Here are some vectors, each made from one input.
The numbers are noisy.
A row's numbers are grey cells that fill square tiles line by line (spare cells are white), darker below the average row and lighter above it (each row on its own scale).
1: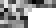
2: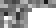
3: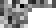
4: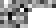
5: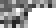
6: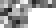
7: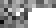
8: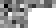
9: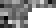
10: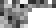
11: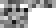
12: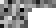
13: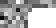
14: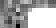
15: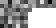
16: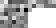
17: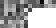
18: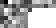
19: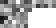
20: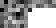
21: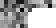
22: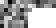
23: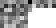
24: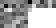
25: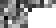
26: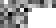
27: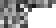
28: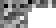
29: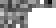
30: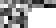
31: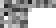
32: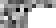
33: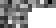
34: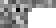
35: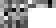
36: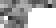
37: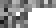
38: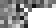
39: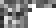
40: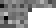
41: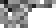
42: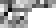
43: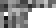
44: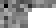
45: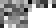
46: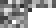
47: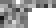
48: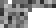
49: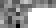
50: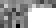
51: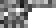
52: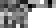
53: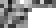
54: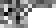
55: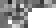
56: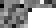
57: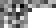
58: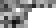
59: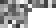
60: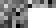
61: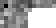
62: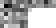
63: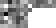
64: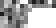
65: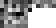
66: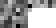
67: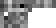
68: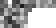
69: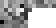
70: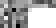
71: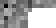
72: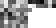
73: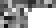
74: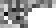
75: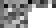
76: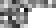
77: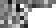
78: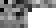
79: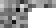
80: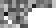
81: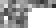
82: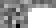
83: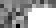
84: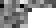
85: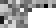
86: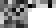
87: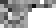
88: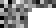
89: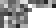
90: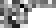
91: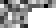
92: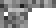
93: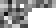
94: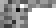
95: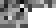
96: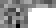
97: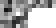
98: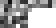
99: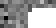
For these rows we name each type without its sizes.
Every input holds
a label and a point on a line.
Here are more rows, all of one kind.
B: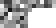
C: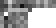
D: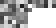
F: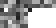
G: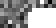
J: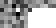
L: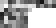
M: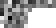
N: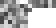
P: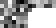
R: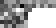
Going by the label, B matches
D and N.
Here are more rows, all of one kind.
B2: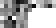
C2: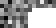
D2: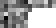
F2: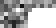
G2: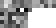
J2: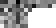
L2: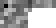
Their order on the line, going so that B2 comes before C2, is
F2, J2, B2, G2, D2, C2, L2.
